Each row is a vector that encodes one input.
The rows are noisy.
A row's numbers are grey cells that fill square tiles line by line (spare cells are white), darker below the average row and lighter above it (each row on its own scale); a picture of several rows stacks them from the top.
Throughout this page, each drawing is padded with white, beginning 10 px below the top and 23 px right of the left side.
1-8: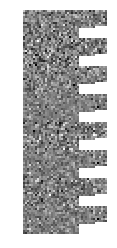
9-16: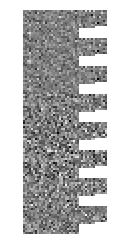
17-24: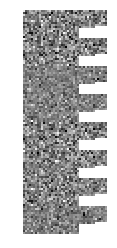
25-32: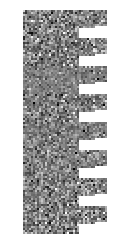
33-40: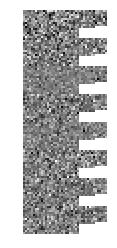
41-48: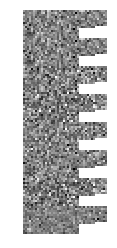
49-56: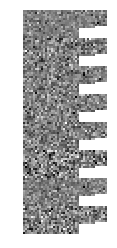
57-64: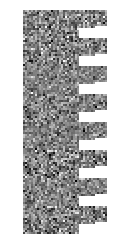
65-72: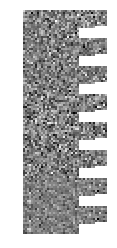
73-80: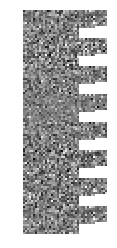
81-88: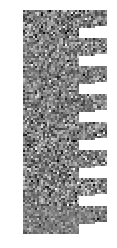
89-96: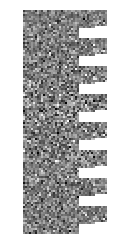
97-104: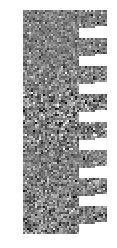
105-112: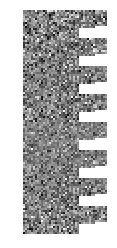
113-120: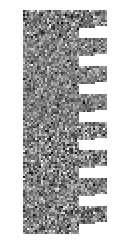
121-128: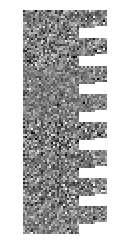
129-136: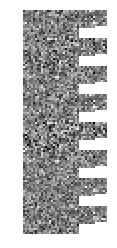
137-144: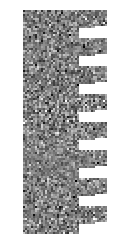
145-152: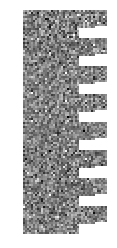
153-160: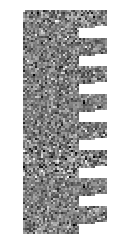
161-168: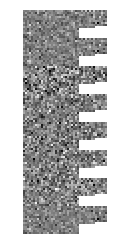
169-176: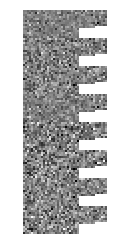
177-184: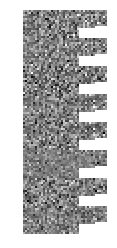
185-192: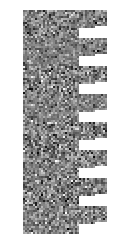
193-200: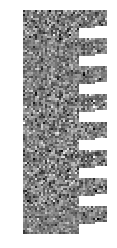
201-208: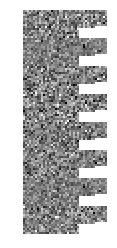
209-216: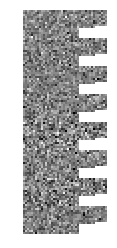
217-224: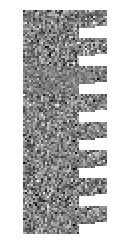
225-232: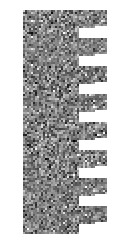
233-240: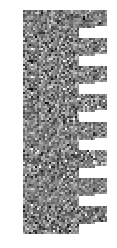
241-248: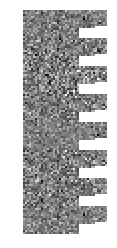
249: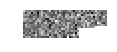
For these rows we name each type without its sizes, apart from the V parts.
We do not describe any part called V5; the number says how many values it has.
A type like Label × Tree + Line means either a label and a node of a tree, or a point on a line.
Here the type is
(Bool × Bool × Bool + Unit) × V5 + Line.
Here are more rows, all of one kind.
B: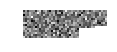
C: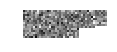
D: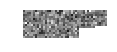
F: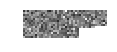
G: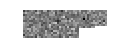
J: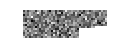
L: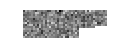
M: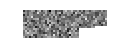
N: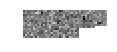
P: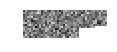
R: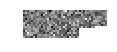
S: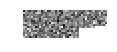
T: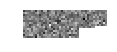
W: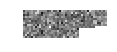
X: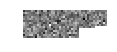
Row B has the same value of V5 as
J, M, P and S.
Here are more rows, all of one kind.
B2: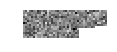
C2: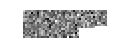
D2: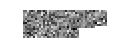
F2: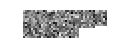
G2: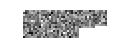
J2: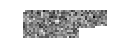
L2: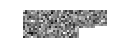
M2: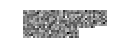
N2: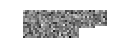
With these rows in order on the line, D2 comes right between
B2 and F2.
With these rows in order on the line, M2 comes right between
C2 and L2.
